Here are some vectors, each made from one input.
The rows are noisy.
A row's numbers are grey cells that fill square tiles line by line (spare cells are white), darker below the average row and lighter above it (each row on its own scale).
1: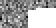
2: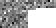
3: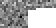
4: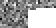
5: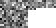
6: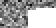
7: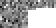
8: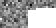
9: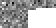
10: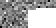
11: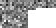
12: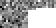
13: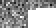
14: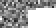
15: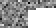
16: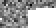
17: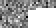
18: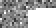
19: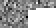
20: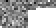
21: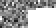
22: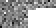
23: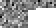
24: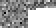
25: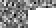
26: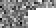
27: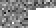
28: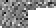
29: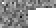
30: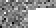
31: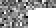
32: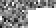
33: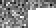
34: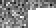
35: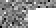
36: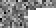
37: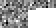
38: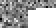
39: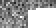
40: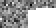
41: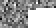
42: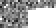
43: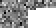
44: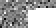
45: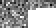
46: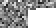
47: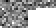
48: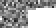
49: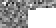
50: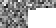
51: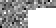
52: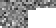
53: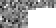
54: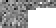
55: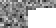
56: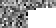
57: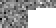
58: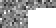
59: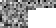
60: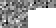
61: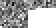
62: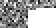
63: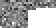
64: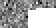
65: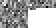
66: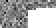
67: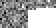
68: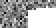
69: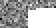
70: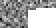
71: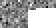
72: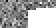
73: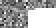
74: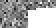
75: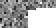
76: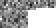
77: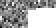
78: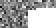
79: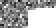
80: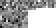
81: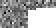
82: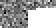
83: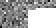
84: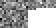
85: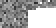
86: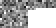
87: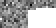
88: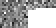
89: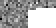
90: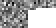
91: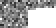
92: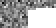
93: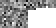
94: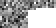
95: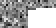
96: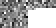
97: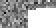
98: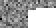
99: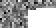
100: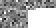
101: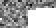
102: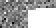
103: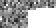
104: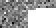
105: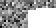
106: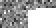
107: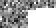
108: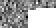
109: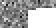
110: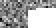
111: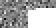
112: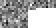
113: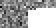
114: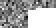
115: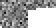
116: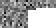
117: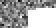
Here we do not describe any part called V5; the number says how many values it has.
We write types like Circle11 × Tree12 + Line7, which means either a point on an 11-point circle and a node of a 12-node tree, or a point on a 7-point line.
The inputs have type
List2(Bool × V5).
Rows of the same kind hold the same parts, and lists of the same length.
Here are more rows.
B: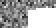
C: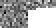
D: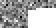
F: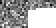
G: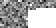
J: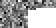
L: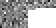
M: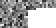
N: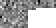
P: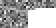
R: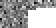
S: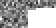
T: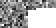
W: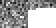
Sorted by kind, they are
B, L, P, S
C, D, G, J, M, N, R, T
F, W

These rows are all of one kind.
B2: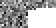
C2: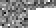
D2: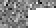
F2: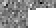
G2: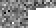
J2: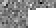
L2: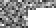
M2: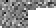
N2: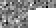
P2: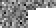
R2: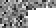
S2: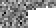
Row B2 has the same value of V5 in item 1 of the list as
M2, P2, R2 and S2.
